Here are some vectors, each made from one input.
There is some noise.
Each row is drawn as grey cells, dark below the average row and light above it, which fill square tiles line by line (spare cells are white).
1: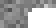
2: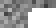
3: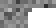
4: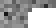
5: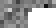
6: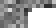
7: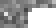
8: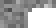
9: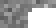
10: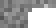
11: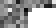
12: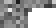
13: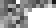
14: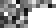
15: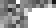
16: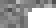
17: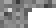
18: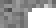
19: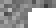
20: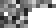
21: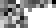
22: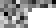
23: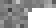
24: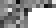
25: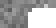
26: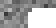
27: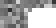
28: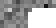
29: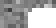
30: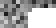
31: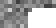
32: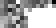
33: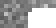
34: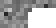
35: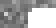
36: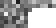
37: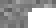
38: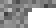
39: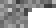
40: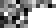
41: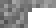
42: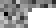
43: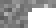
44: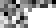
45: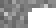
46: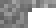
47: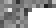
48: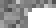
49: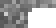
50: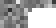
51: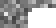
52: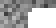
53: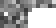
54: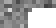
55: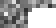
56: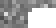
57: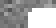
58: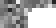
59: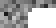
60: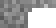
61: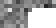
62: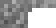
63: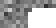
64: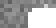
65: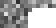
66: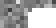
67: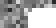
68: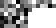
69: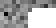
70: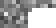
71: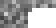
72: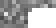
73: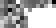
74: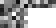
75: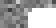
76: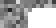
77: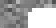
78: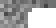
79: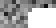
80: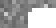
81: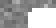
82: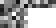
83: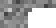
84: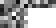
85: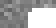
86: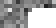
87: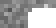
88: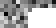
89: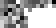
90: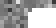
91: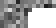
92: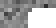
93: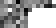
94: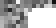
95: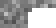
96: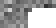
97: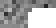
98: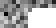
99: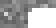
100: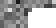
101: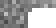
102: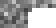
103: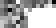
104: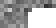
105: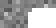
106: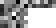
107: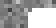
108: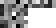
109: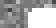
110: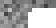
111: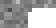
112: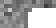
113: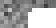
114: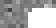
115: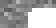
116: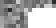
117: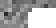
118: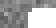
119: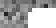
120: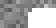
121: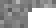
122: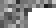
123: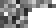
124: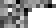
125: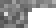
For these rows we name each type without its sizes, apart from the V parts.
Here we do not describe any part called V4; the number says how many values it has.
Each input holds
a list of items, each a point on a line and a value of V4.
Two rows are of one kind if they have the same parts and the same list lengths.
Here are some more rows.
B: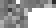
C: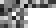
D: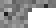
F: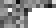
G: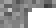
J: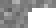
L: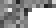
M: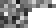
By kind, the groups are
B, J, M
C
D, F, G, L

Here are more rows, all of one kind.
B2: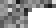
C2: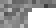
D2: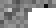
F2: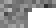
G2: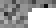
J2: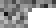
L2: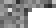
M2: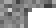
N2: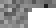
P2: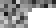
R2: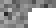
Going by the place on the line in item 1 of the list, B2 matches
F2, L2, M2 and N2.
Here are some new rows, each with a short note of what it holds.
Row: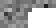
a list of one item
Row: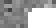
a list of two items
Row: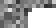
a list of one item
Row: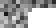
a list of one item
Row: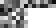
the empty list
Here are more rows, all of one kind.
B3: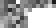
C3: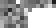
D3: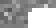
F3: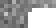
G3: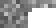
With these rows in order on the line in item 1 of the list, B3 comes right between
C3 and D3.
